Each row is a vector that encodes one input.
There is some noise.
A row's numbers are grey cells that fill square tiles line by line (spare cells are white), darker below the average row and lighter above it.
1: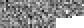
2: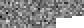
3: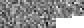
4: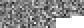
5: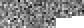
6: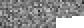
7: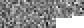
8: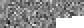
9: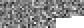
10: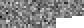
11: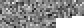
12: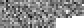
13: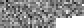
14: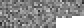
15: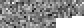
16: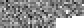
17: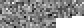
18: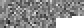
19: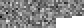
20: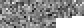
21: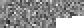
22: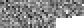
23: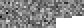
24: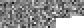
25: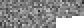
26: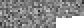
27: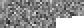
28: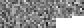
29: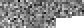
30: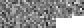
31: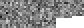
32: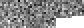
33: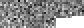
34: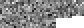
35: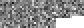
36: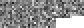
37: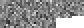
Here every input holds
a node of an 8-node tree.
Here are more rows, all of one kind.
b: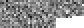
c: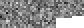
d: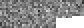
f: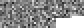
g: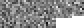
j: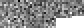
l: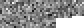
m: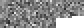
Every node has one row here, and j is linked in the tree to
c.
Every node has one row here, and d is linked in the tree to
b, c, g and m.
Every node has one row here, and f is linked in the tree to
g.
